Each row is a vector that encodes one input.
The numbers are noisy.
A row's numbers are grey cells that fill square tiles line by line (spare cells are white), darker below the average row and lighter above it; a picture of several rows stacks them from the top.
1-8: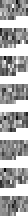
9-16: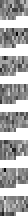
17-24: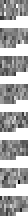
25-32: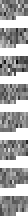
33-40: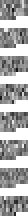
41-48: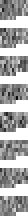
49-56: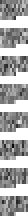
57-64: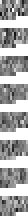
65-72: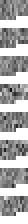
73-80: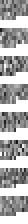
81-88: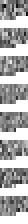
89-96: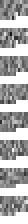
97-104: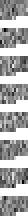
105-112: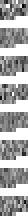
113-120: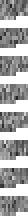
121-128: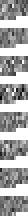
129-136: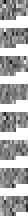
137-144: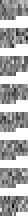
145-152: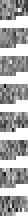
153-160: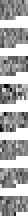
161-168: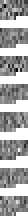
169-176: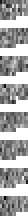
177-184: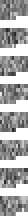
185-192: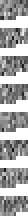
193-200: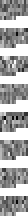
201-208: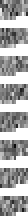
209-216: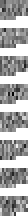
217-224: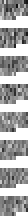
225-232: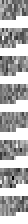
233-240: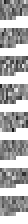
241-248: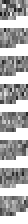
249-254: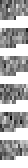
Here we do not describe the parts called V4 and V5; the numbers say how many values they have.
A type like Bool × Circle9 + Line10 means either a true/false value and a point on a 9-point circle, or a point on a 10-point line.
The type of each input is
Label8 × V5 + (Line7 + Tree7) × V4.
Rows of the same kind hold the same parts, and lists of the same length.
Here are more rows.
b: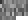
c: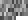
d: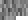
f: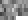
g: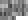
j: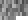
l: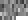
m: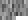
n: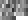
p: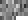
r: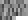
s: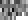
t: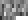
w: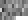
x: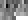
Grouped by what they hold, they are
b, f, g, p, s
c, d, l, m, r, t, w
j, n, x

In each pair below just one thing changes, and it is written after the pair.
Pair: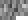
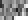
the value of V4
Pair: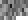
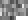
the place on the 7-point line
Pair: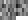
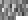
the value of V4
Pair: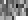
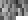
the place on the 7-point line
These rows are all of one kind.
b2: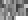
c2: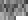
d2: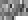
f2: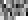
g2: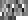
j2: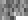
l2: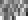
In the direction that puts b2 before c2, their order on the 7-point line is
d2, g2, b2, f2, l2, j2, c2.
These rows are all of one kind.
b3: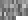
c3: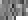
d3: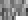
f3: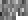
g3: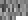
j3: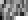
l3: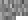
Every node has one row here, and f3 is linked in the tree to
g3.
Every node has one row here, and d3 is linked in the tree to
b3.
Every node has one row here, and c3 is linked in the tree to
j3 and l3.
